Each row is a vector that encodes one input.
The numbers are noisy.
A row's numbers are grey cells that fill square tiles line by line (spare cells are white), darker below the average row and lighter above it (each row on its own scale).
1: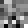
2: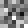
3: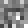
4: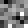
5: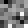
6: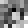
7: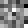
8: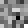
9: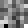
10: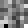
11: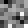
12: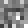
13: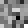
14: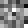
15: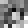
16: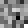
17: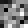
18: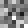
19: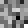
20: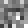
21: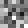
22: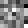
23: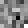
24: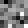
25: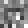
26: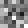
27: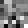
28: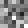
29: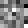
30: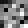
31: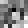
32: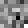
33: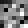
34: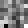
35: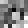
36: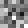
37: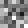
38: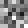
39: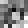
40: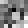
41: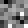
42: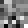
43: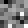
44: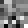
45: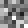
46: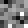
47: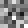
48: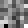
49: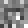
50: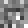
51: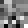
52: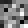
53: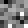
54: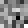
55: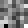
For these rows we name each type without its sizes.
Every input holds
a node of a tree.
